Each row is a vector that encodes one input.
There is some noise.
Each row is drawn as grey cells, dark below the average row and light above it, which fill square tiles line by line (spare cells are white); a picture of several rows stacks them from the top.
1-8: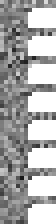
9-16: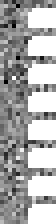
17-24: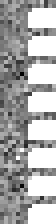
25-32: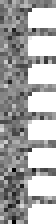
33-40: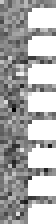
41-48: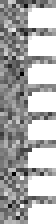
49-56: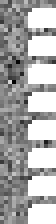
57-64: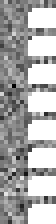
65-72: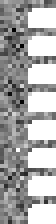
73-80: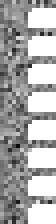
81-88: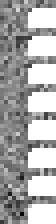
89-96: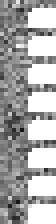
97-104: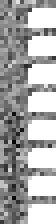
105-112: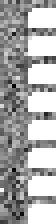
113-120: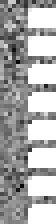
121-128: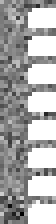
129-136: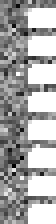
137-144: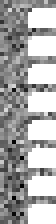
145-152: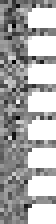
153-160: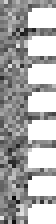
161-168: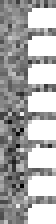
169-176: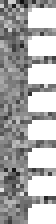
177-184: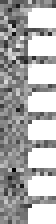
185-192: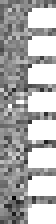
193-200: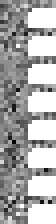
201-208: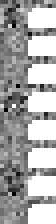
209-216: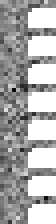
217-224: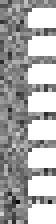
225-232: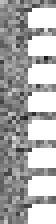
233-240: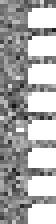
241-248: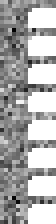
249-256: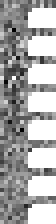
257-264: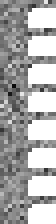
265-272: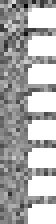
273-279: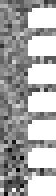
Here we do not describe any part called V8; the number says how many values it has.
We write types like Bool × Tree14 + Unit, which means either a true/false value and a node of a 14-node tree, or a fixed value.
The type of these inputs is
Line7 × (Line7 + V8) + List2(Line6).
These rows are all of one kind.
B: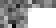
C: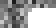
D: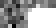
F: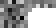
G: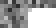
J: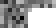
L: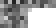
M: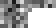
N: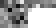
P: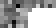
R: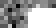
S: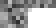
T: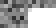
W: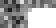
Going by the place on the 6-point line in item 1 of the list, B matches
C, G, S and T.
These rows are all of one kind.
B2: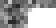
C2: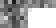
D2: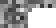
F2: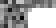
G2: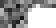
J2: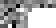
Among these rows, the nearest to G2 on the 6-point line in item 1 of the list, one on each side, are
B2 and F2.
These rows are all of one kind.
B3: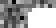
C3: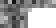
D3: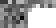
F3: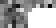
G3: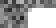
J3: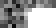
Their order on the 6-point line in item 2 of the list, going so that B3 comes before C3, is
B3, C3, G3, D3, F3, J3.
